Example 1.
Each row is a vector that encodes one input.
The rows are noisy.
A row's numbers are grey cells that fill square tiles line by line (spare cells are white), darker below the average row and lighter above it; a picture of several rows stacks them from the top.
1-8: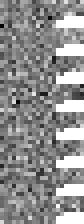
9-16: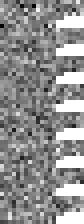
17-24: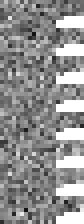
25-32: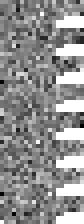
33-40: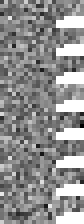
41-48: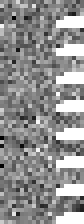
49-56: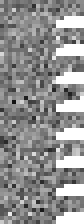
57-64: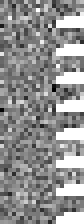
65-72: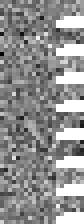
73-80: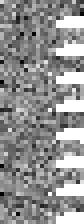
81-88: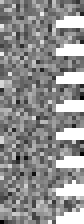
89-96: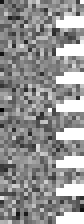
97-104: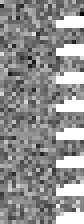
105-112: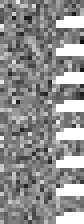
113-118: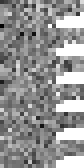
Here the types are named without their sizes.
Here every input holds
a point on a line, together with either a point on a line, or a node of a tree.
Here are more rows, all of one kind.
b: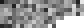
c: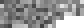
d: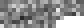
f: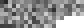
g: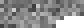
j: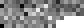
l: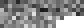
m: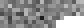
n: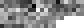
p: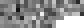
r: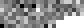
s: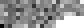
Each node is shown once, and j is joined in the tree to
g and l.
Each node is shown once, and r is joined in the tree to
g.
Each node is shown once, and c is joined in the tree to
b, m and s.
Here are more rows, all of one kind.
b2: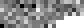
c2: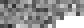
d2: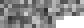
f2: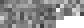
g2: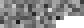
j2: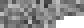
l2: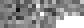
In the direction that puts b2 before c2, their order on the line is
b2, c2, l2, f2, d2, j2, g2.
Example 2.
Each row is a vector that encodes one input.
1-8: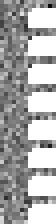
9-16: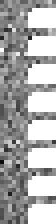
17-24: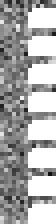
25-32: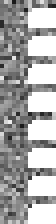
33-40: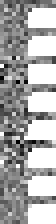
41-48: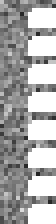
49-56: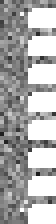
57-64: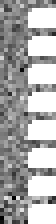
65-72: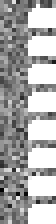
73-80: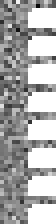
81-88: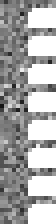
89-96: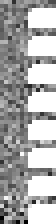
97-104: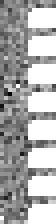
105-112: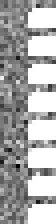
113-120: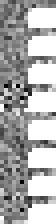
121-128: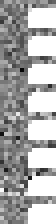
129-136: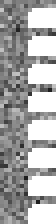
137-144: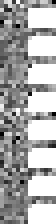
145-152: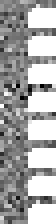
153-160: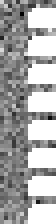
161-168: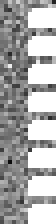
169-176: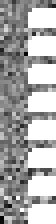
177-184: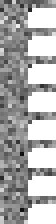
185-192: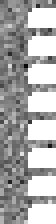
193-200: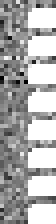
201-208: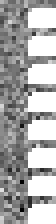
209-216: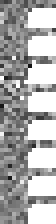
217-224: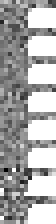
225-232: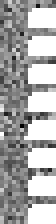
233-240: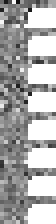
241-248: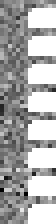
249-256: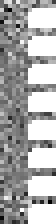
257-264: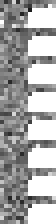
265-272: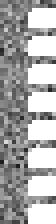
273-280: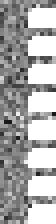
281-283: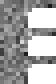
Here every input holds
a node of an 8-node tree and a true/false value, together with either a fixed value, or a node of an 8-node tree.
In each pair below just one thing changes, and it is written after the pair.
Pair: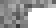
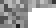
the node of the tree
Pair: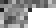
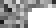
the true/false value
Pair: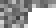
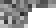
the node of the tree
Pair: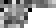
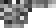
the true/false value
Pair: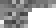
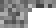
the true/false value
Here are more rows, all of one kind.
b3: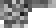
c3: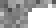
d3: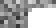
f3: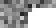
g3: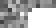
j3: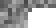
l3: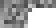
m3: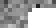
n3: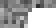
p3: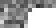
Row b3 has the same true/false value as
c3, d3 and f3.
